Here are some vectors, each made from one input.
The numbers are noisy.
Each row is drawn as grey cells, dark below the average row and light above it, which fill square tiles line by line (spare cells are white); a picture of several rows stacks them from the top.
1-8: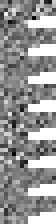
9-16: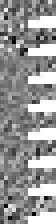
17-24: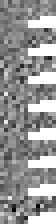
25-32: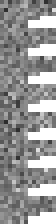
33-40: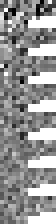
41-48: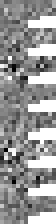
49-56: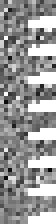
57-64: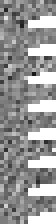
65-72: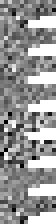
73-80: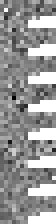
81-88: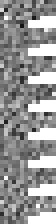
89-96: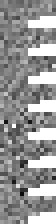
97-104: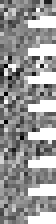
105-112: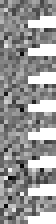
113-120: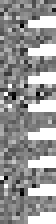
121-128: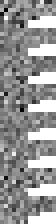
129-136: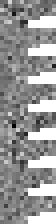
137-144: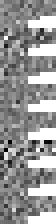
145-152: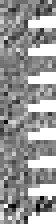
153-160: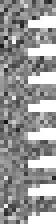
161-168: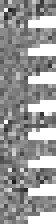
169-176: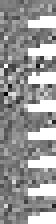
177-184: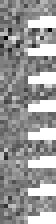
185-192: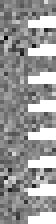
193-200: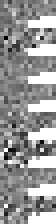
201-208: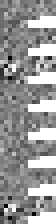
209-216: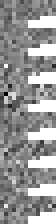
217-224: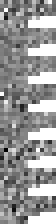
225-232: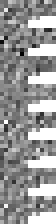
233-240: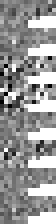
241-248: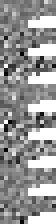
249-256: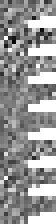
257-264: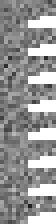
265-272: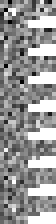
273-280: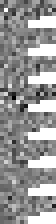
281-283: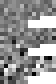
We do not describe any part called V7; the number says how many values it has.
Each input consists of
a value of V7, together with either a point on an 11-point line, or a list of up to three points on a 9-point line.
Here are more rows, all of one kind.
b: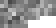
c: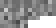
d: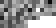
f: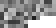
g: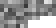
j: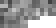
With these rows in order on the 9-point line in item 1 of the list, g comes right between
b and d.
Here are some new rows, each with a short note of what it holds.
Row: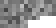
a value of V7, together with a list of three items
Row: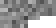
a value of V7, together with a list of two items
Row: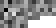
a value of V7, together with the empty list
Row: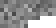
a value of V7, together with a list of one item
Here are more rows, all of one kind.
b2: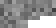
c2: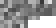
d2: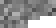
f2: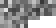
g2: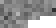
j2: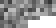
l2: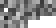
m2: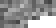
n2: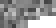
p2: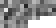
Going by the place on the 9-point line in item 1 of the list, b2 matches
d2, j2 and n2.
